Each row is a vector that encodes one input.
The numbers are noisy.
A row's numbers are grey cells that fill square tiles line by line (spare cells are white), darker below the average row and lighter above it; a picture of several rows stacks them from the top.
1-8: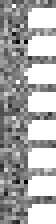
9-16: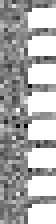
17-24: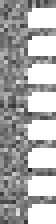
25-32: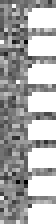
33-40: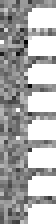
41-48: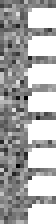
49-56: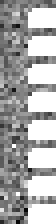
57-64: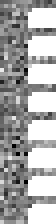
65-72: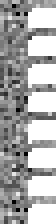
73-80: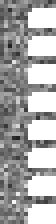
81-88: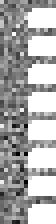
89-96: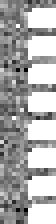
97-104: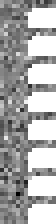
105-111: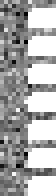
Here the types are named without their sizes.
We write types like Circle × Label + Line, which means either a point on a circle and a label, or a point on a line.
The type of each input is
Circle × List(Line).
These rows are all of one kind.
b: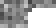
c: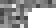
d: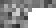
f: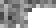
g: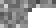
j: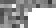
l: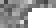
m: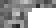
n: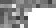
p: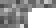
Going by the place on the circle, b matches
f and g.
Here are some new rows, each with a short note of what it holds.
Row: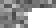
a point on a circle, together with a list of one item
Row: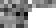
a point on a circle, together with the empty list
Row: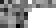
a point on a circle, together with the empty list
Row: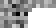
a point on a circle, together with the empty list
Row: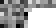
a point on a circle, together with the empty list
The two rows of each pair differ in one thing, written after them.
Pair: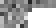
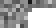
the place on the circle
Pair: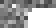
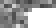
the place on the circle
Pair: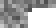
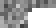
the place on the line in item 1 of the list
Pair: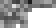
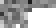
the place on the circle
